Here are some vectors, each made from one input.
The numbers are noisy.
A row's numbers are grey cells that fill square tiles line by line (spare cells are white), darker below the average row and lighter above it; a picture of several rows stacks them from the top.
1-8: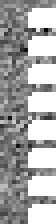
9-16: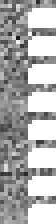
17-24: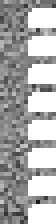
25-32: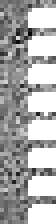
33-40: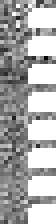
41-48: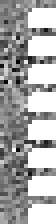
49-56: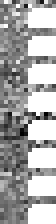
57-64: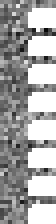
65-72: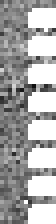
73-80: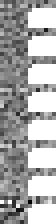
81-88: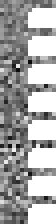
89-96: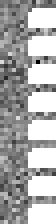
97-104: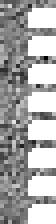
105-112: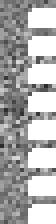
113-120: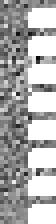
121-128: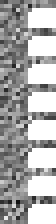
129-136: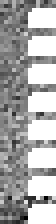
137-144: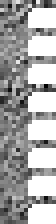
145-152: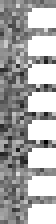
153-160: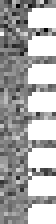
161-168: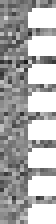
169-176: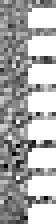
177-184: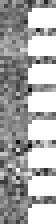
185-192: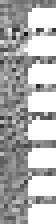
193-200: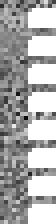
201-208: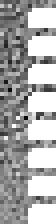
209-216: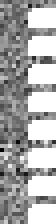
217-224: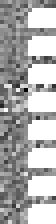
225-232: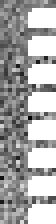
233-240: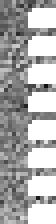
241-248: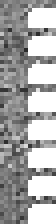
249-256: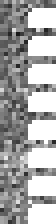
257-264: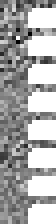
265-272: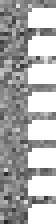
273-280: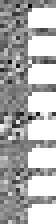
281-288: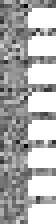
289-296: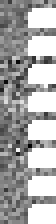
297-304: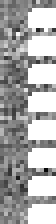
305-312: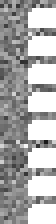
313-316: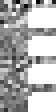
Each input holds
a list of up to two points on a 15-point circle.
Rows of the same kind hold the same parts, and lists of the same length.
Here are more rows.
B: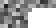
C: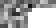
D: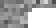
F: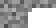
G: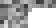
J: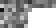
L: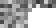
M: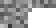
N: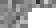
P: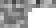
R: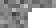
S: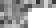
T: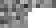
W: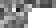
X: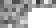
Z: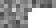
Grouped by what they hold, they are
B, G, S, T
C, D, F, L, M, N, P, R, X, Z
J, W

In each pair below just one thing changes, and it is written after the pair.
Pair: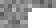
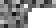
the place on the 15-point circle in item 2 of the list
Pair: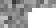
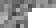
the place on the 15-point circle in item 2 of the list
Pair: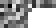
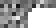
the place on the 15-point circle in item 2 of the list
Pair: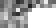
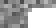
the place on the 15-point circle in item 1 of the list
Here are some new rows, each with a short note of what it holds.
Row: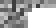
a list of two items
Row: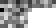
the empty list
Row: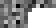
a list of one item
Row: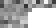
a list of two items
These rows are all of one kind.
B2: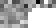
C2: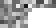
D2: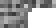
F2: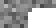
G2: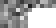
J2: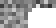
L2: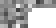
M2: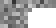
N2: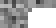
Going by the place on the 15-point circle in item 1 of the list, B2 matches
F2, J2 and N2.
